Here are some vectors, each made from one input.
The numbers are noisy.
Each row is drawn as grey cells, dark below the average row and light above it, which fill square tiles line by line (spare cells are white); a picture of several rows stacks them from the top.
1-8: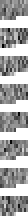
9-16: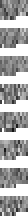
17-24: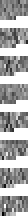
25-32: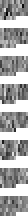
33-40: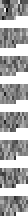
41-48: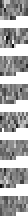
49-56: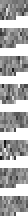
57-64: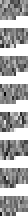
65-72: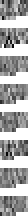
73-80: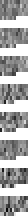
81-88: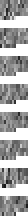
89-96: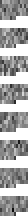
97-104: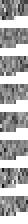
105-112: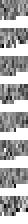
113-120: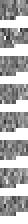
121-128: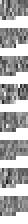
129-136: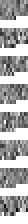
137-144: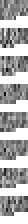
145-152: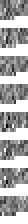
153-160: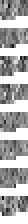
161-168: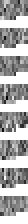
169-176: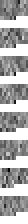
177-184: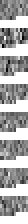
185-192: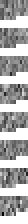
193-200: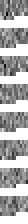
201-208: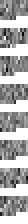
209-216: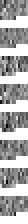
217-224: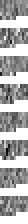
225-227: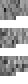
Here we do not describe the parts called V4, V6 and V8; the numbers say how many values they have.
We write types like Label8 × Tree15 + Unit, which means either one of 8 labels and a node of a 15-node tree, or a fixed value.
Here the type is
(Label9 × V6 + (Tree9 + V8) × V4) × Line7.
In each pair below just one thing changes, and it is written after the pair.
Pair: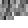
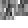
the label
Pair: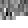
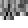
the label
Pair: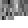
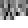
the value of V6
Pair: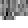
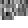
the value of V6
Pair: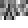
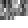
the label
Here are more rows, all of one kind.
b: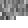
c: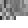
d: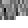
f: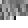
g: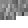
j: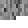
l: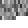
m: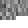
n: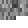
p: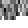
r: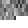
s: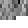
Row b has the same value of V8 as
d, p and r.
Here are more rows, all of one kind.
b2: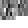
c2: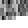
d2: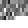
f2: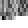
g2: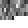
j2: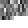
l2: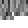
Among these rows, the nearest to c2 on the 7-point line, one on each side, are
b2 and f2.
